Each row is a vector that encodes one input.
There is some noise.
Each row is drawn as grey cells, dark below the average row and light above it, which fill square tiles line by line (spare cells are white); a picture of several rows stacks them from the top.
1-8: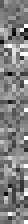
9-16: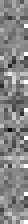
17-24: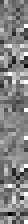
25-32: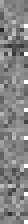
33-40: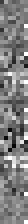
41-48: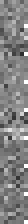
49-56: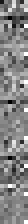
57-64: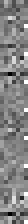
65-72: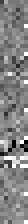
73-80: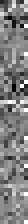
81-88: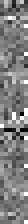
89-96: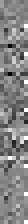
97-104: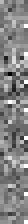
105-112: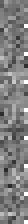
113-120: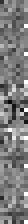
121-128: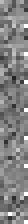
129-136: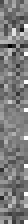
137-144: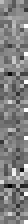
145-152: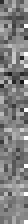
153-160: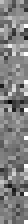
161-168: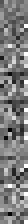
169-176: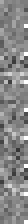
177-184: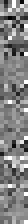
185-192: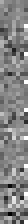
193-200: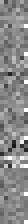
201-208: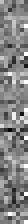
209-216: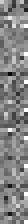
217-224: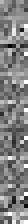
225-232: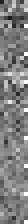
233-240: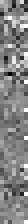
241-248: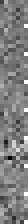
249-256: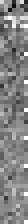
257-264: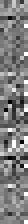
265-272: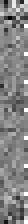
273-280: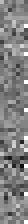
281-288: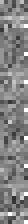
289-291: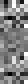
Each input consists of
either a point on a 6-point circle and a true/false value, or a fixed value.
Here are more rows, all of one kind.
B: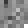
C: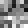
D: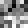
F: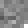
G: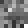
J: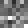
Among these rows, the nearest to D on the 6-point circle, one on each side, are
C and F.
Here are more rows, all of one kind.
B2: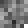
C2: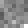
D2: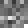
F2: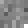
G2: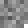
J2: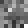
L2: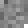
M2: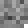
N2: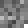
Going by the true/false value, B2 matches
D2, J2 and N2.
